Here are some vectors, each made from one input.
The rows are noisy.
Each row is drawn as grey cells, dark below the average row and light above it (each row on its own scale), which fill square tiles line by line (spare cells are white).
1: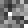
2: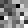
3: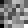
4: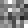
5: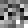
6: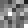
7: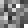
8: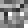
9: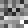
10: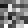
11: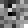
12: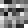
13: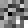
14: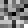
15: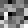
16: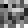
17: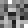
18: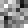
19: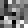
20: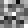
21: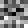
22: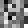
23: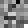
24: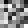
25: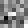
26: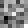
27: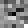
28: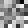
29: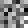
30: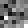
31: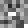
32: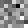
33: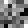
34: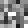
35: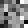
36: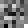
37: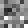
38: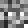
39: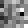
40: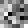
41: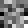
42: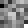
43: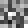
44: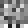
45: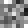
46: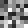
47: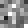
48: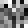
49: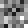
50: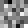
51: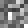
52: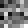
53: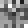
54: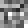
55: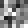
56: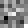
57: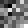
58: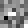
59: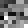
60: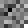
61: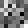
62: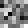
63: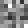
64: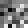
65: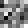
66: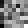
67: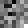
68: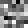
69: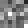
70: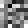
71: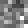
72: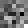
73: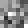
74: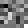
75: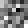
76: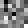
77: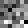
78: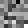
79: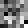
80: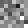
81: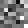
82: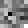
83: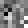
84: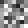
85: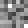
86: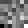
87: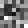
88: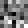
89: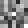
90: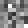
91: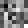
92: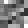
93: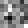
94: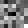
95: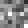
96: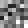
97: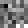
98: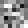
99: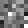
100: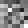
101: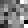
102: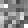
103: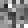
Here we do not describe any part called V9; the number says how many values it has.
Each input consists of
either one of 10 labels and a point on a 6-point line, or a value of V9.
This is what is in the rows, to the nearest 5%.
About 55% of them hold one of 10 labels and a point on a 6-point line. The rest hold a value of V9.
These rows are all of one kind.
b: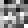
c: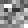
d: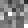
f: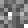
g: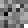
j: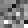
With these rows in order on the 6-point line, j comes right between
c and g.
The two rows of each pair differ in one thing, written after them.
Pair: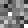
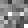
the place on the 6-point line
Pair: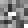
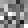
the label
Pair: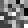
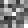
the label
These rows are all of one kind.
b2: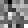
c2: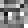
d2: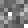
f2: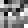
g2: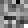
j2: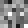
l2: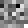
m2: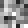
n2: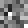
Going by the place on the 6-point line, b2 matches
c2, f2 and n2.
